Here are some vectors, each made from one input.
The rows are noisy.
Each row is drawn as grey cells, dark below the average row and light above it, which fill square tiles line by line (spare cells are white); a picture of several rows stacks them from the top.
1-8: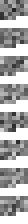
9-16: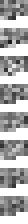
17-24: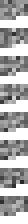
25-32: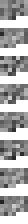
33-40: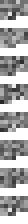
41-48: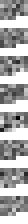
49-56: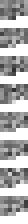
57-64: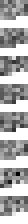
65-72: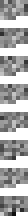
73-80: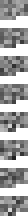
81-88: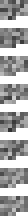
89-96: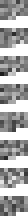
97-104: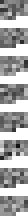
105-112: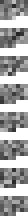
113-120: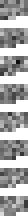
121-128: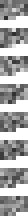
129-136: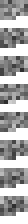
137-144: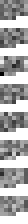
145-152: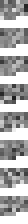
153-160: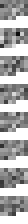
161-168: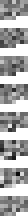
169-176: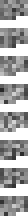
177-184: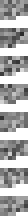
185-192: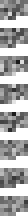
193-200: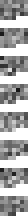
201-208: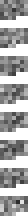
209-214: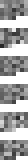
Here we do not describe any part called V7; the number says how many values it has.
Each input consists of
a true/false value, together with either one of 6 labels and a point on a 5-point line, or a list of up to two values of V7.
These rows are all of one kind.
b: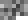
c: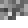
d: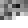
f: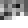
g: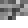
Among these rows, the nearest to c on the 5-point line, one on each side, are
b and f.
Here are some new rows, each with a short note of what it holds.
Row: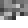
a true/false value, together with a list of two items
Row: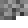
a true/false value, together with a list of two items
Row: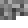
a true/false value, together with a list of two items
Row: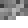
a true/false value, together with a list of two items
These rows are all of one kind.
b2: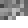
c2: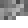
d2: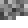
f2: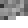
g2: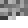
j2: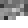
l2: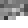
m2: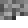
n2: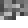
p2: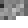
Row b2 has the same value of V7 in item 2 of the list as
c2, d2 and l2.
